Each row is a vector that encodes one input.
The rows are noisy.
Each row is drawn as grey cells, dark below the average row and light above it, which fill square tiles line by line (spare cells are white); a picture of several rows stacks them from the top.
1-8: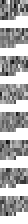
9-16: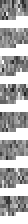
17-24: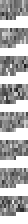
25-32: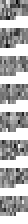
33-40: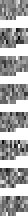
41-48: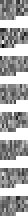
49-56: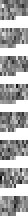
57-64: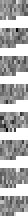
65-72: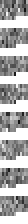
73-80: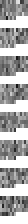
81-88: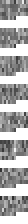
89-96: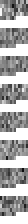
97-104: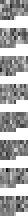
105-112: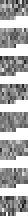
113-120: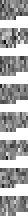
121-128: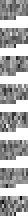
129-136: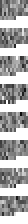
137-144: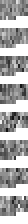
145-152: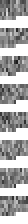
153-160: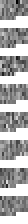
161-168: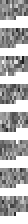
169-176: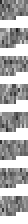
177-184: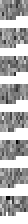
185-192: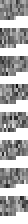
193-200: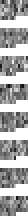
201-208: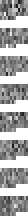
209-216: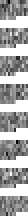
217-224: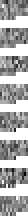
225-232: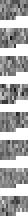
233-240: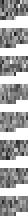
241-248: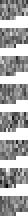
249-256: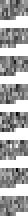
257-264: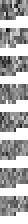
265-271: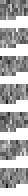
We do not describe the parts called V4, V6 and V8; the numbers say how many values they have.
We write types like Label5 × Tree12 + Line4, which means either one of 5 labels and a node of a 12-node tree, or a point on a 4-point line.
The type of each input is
((Bool × Bool × Bool × Bool + V8) × (Line7 + V6) + Line5) × V4.
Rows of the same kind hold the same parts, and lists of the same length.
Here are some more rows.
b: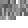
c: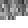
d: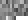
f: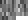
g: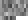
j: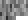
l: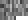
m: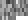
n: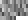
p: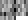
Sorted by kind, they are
b, p
c
d, f, l
g, j, n
m

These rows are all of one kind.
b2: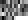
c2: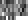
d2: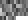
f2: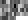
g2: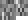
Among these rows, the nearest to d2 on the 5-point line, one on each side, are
f2 and g2.
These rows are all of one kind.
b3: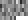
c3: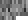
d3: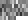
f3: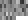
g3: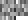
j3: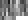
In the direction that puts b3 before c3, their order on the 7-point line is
f3, j3, b3, c3, g3, d3.
